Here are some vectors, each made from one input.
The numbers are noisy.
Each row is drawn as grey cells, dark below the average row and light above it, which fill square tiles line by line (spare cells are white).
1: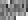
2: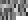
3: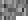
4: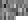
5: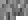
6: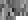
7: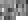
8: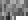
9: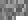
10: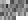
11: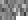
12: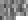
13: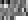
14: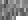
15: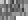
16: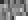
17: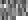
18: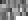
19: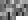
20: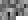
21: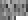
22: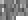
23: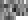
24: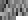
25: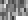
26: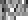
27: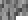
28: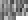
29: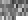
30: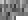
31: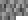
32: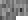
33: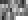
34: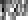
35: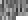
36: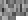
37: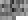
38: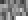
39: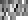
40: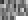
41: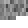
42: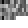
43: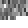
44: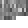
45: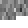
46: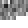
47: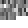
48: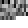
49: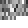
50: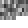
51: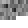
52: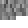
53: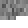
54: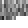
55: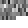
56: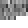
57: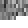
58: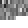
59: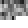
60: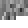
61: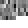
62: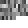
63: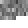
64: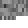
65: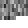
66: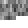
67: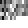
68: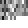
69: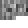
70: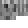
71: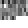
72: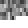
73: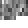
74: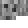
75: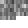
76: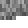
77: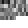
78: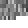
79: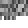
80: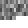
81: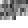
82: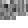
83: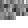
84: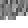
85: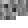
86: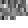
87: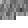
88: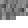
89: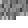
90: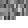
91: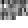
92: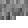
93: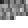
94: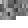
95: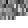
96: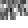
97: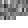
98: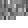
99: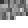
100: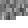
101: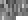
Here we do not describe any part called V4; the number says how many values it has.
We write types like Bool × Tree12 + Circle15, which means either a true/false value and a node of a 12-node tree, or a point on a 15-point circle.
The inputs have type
List2(Label5 × V4 + Line5).
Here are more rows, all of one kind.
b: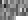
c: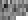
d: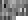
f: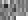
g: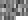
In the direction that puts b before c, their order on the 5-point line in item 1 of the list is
g, d, b, f, c.
